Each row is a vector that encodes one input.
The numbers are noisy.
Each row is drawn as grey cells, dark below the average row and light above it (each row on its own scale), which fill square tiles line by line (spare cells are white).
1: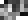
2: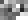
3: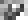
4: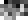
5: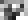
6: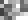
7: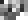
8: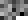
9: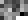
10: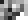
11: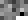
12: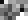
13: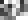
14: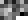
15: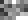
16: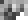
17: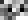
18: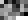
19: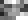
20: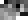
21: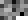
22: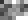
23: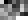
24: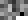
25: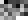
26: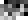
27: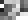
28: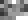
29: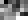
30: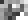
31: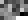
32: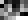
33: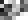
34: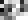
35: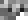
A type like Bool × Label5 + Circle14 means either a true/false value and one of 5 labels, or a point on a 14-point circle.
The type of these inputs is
Line4 + Line5.
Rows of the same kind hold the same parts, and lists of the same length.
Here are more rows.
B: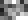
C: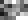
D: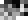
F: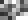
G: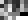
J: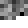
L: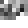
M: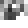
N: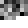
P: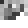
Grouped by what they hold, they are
B, C, F, L, M, P
D, G, J, N

